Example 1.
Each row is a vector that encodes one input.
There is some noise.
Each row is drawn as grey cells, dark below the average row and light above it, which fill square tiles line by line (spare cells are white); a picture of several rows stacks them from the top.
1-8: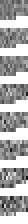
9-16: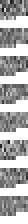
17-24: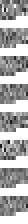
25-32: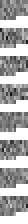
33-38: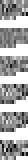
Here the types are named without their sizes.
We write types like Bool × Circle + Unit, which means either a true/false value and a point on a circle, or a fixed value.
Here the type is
Line.
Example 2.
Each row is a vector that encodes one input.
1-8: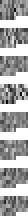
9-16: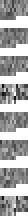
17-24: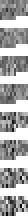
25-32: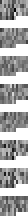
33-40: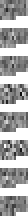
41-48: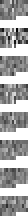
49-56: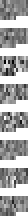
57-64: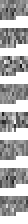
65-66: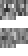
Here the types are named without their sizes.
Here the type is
Bool × Bool × Bool × Bool + Unit.
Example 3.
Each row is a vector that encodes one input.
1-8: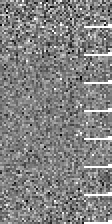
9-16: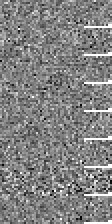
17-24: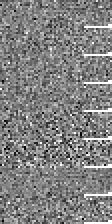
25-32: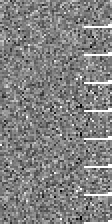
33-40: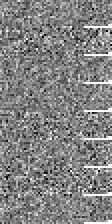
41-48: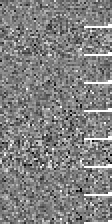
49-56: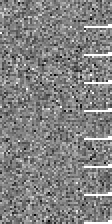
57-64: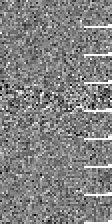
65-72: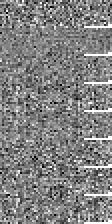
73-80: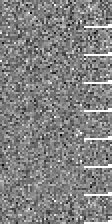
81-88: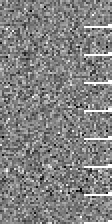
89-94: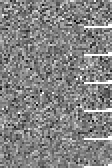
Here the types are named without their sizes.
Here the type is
Circle + Unit.
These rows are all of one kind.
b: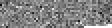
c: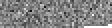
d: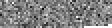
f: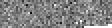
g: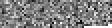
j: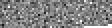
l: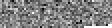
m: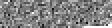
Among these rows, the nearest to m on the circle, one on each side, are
b and l.
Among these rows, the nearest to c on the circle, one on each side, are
d and g.
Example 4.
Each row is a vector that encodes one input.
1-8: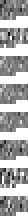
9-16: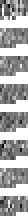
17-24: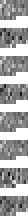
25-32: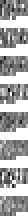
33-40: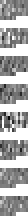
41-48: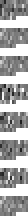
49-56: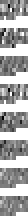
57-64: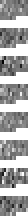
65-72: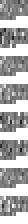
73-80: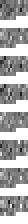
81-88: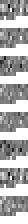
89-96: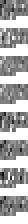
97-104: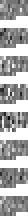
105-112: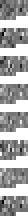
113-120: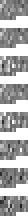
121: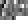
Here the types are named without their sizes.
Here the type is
Line.
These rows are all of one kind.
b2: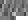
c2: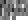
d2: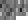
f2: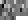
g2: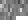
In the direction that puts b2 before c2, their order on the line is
g2, b2, d2, c2, f2.
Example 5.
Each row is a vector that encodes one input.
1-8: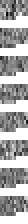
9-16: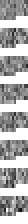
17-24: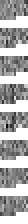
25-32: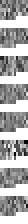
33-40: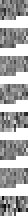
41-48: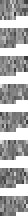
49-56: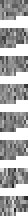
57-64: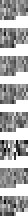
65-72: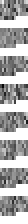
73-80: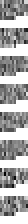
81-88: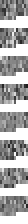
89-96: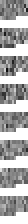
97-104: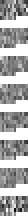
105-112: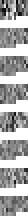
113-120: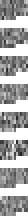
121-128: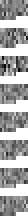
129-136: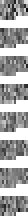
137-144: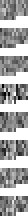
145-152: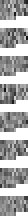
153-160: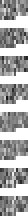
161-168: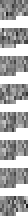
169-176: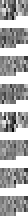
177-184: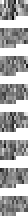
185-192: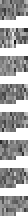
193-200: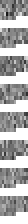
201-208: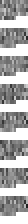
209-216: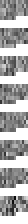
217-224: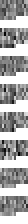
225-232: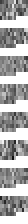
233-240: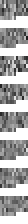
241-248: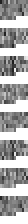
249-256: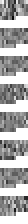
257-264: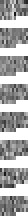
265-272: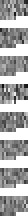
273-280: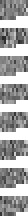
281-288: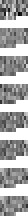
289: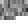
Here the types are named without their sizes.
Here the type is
Bool × Bool × Bool × Bool.
